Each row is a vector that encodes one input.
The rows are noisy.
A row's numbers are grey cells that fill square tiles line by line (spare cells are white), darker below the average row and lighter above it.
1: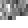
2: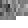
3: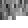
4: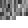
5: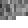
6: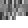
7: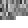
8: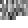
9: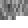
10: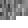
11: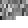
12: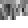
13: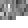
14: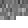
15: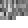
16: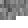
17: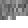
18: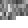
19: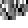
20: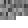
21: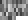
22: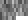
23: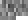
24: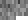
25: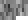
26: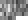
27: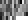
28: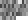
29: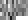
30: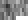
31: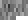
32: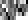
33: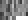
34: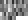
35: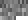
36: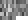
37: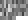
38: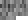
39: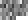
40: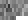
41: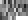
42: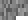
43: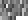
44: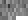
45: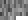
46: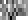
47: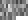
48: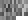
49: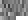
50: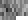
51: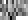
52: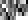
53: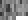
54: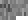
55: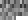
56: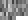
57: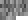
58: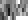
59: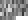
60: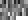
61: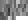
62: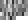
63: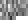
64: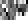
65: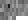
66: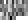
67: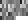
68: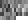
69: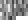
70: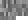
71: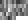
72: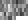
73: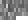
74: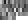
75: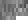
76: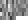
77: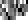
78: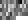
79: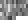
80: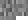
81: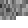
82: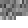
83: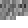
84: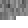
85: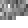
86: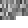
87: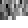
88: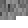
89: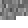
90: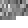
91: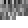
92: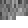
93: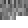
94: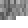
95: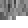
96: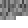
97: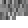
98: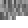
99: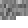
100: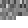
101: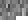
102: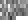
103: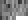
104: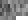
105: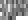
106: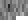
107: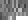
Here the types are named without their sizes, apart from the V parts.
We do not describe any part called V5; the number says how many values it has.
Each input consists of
a list of items, each a true/false value and a value of V5.
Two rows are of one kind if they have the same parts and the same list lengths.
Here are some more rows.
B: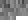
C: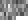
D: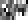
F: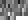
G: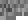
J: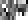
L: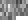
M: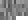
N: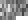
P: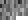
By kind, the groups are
B, F, G, M, P
C, L, N
D, J

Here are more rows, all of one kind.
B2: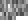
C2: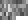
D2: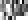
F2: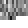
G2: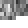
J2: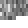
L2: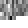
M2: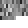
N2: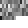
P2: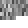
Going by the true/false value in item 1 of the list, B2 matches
C2, D2, M2 and P2.
